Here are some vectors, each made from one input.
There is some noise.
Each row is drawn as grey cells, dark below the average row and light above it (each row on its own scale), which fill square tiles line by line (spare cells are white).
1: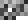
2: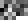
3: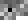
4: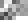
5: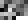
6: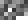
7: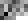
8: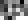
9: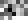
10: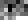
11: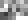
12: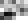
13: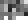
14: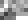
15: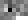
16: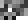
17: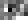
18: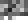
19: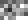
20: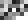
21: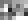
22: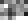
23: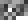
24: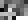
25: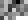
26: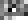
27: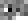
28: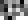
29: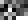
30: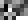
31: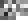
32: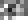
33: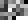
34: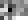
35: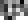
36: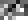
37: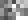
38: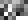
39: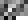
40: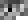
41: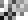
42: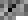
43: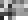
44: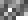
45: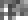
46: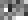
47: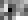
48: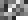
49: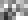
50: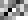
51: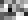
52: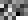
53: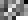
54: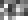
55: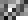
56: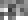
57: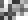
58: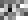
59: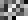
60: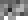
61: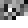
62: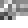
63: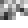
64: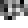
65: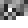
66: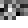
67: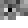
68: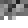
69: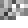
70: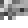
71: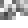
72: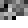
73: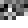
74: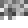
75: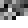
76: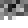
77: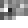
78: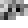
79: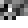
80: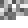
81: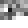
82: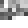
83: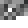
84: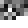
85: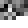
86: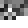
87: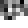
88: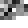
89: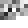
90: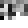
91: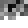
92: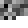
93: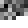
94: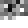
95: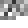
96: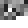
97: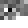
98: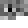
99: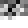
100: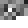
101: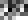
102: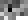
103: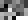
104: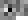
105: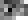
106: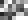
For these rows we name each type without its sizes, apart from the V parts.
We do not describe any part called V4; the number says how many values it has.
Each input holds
a list of items, each a true/false value and a value of V4.
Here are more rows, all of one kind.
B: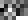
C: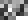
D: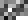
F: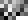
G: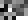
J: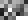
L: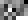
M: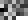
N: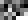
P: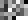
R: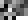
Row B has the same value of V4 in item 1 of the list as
C, F, J and M.
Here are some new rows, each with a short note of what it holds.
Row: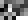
a list of one item
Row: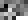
a list of one item
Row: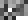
a list of one item
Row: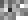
a list of two items
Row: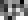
the empty list
